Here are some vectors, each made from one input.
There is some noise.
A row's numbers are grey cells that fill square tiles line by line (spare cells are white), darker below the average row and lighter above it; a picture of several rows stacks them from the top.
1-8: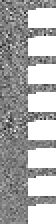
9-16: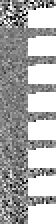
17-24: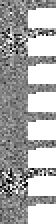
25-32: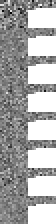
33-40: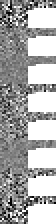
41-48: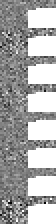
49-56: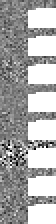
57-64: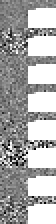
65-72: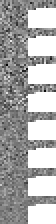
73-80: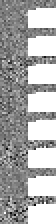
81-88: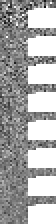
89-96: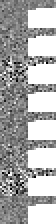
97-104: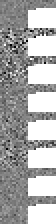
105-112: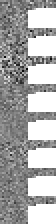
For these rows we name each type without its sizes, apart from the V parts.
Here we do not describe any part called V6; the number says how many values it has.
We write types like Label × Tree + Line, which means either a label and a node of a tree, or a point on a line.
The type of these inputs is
(Bool × Bool × Bool × Bool + V6) × Label.
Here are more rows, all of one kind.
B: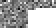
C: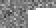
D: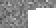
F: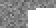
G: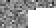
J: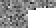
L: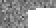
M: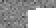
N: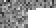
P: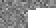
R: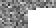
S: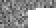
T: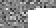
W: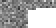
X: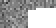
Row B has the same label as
F, L, M and W.
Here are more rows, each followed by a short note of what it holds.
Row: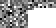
a label and a value of V6
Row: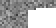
a label and four true/false values
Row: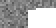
a label and four true/false values
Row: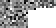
a label and a value of V6
